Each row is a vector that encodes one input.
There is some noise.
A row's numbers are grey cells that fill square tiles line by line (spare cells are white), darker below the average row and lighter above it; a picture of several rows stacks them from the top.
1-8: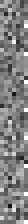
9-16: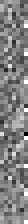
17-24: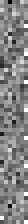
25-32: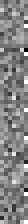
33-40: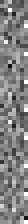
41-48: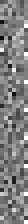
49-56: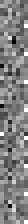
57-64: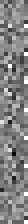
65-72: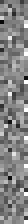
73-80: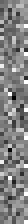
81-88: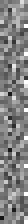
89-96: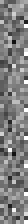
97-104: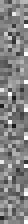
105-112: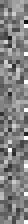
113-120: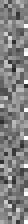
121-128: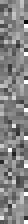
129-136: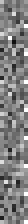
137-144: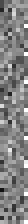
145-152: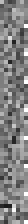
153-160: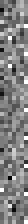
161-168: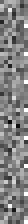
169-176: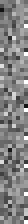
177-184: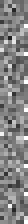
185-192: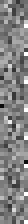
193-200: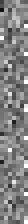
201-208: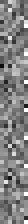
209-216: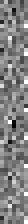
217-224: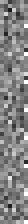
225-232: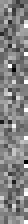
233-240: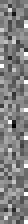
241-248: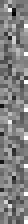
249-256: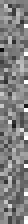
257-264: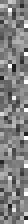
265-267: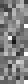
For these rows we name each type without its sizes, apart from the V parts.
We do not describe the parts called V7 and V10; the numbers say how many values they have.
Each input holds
either a label, a value of V7 and a value of V10, or a point on a line.
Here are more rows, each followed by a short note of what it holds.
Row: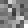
a point on a line
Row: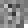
a point on a line
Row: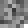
a point on a line
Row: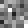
a point on a line
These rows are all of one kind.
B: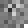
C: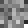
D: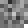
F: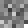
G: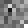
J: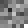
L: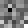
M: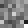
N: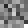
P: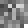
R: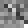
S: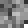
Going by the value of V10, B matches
D, G and P.
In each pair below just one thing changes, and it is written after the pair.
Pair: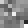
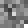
the value of V7
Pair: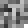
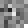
the value of V7
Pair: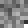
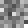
the value of V10
